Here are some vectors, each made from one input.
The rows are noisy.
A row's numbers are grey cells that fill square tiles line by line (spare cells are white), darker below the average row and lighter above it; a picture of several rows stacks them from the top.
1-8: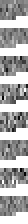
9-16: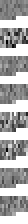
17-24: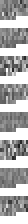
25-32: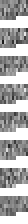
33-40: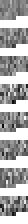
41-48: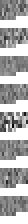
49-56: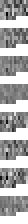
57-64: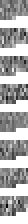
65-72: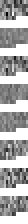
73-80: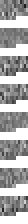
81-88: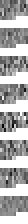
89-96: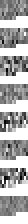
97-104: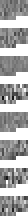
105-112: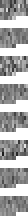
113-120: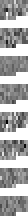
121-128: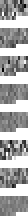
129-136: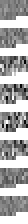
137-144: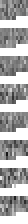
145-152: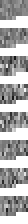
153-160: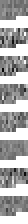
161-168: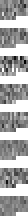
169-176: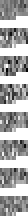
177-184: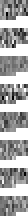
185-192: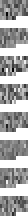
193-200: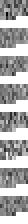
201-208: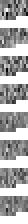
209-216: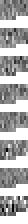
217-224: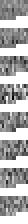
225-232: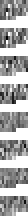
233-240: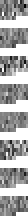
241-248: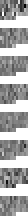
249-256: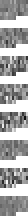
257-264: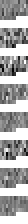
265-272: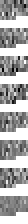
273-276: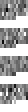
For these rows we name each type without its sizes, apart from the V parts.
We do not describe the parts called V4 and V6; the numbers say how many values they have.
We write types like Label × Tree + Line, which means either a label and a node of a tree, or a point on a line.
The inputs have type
List((Bool × V4 + V6) × Line).
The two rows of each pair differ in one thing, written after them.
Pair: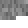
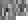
the true/false value in item 2 of the list
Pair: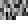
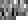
the place on the line in item 2 of the list
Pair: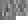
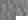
the place on the line in item 2 of the list
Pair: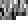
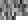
the true/false value in item 2 of the list
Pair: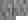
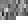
the value of V6 in item 1 of the list
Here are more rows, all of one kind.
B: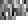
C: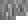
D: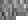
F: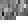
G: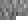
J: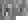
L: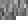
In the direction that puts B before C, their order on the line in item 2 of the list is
B, J, D, G, L, F, C.
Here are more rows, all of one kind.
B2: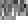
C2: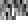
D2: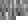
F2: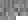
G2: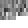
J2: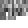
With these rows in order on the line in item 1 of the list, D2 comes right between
B2 and C2.
